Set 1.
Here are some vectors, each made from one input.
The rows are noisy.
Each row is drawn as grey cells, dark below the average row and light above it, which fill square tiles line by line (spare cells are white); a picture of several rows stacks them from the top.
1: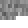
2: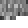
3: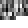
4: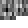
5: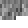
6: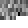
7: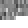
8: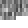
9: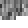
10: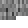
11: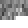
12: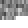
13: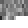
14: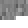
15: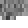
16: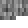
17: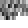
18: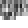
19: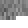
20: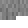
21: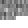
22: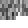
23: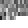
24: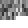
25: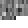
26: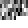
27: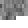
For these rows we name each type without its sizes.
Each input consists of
a label.
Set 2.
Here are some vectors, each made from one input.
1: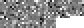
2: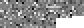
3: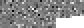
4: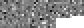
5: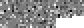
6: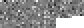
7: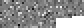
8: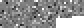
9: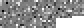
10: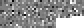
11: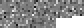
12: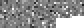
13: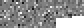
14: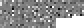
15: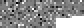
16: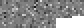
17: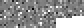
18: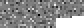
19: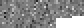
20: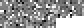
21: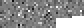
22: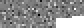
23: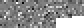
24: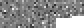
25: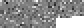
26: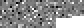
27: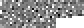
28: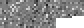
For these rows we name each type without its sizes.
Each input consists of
a label.
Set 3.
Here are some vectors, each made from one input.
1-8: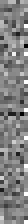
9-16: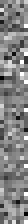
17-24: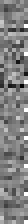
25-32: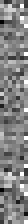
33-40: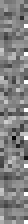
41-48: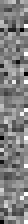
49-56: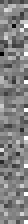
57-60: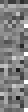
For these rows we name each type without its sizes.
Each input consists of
either a fixed value, or a node of a tree.
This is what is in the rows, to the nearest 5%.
About 5% of them hold a fixed value. The rest hold a node of a tree.
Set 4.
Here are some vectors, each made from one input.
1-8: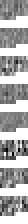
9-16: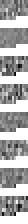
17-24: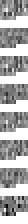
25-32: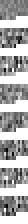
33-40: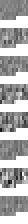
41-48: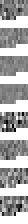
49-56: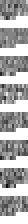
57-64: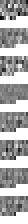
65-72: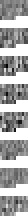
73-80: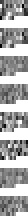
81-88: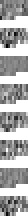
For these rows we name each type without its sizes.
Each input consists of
a label.
